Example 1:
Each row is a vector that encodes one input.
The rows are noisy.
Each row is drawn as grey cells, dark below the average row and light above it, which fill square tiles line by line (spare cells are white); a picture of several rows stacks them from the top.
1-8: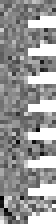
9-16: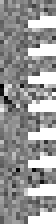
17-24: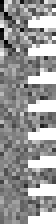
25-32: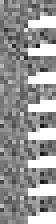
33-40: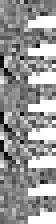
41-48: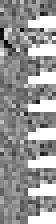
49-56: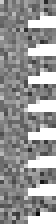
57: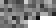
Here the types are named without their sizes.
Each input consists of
a list of points on a line.
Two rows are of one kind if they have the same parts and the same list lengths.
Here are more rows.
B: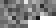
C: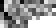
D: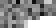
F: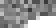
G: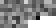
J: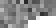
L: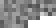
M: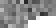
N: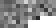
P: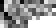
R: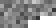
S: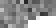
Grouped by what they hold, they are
B, G, L, N, R
C, P
D, F, J, M, S

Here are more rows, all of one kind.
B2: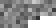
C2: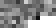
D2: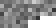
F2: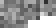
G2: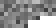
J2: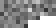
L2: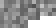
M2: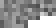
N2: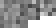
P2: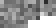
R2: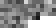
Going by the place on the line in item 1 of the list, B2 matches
D2, G2 and J2.
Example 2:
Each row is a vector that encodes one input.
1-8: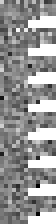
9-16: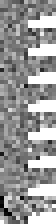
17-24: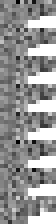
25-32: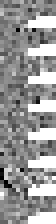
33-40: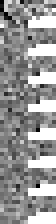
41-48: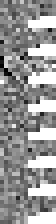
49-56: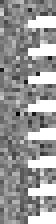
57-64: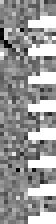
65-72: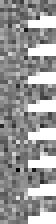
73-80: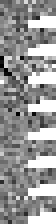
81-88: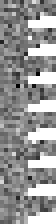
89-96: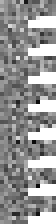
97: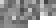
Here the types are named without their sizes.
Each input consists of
a list of points on a circle.
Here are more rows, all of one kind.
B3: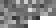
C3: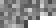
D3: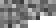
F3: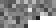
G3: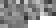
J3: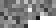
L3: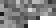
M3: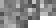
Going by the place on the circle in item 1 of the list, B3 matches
F3 and J3.
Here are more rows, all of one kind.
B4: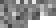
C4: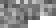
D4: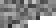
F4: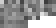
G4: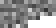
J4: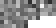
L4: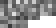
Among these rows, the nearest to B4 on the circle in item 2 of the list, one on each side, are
C4 and G4.
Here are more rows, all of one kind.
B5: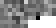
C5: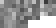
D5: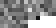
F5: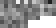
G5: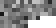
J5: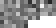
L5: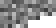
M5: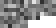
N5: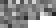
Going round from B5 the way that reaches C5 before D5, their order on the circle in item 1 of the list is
B5, L5, M5, N5, F5, C5, J5, G5, D5.
